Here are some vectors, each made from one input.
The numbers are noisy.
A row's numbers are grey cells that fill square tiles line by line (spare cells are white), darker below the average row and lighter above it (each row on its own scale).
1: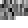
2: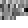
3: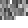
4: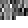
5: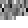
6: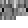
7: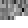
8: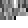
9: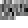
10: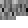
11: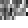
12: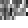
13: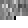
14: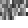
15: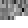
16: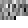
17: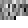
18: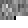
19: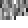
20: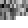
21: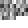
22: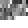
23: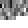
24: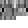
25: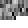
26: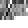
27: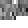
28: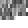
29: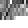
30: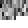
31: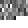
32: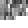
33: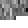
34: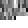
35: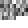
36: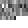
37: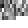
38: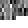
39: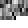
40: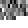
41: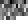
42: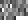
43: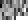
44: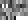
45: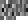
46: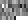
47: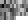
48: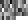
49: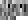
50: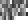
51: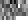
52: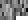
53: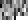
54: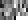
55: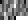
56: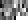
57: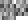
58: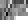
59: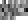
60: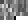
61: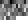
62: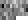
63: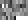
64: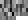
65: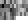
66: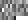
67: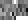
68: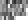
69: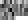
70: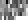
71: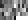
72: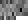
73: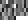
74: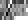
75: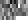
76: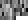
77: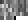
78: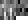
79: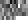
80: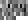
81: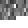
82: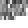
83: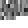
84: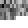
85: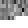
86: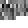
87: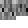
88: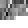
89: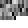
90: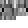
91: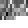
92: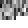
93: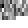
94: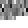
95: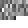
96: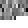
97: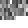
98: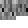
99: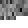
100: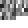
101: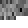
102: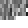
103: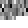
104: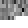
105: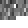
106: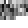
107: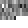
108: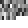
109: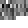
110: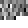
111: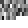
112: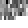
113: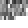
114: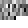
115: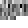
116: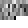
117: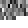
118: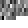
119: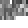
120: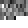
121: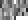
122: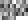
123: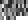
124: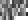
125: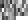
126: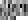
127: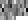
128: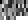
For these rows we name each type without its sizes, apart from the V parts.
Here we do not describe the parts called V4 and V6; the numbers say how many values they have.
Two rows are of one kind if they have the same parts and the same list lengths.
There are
3 kinds of row.
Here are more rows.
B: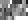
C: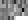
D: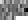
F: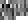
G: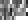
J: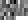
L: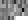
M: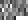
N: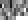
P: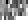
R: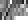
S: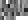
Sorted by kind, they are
B, G, P, R
C, L
D, F, J, M, N, S

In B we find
a label and a value of V4.
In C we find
a fixed value.
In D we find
four true/false values and a value of V6.
